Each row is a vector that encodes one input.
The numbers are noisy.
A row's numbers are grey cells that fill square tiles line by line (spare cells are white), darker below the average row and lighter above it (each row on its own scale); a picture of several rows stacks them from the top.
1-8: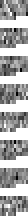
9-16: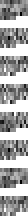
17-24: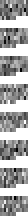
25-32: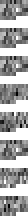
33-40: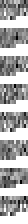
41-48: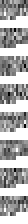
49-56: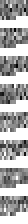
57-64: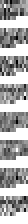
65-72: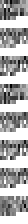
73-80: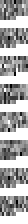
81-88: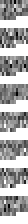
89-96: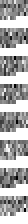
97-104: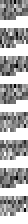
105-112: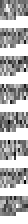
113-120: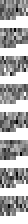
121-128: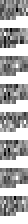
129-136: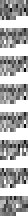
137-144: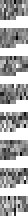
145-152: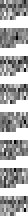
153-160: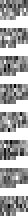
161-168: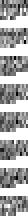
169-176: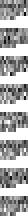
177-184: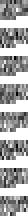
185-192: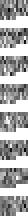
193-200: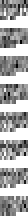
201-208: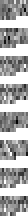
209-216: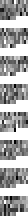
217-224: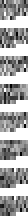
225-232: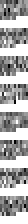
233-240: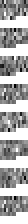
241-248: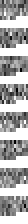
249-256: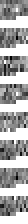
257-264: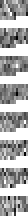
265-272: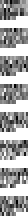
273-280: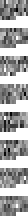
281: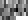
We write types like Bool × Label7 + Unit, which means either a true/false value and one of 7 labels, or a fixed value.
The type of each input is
Bool × Bool × Bool × Bool + Line6 + Tree14.
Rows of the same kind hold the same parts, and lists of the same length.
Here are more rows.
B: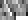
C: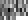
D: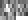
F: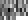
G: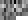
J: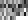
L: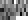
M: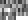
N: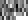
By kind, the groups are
B, D, M
C, F, G, L, N
J

